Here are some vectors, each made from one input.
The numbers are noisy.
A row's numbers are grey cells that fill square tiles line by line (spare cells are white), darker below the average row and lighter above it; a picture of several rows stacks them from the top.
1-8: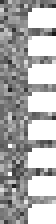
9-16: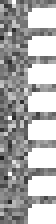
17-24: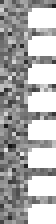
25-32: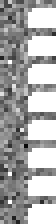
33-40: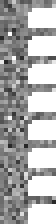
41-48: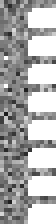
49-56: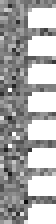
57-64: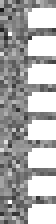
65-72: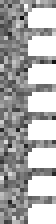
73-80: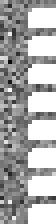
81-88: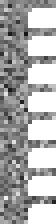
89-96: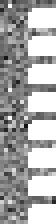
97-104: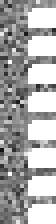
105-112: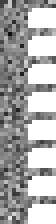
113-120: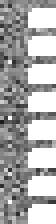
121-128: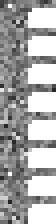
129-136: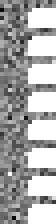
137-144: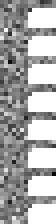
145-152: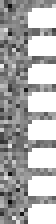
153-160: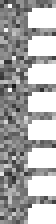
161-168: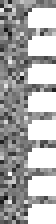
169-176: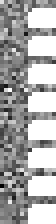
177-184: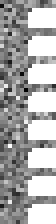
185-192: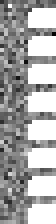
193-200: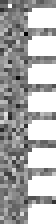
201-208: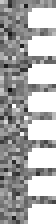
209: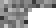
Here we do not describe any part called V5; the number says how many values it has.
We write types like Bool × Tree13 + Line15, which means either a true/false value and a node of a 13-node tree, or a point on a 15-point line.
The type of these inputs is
(Bool × Circle8 + V5) × (Tree7 + Tree8).
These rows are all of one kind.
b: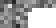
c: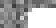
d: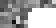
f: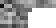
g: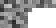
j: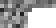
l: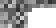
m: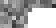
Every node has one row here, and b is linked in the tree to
g and l.
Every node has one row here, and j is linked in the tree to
f and l.
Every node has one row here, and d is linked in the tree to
c.
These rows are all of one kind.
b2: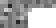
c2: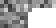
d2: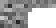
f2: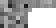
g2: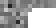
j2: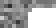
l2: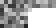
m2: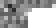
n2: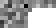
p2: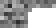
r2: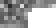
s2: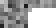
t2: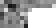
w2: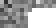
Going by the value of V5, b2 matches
d2, g2, j2 and p2.
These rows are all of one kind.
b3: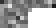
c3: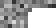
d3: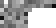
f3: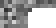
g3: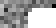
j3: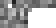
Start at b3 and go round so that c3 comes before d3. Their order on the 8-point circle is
b3, c3, g3, d3, f3, j3.
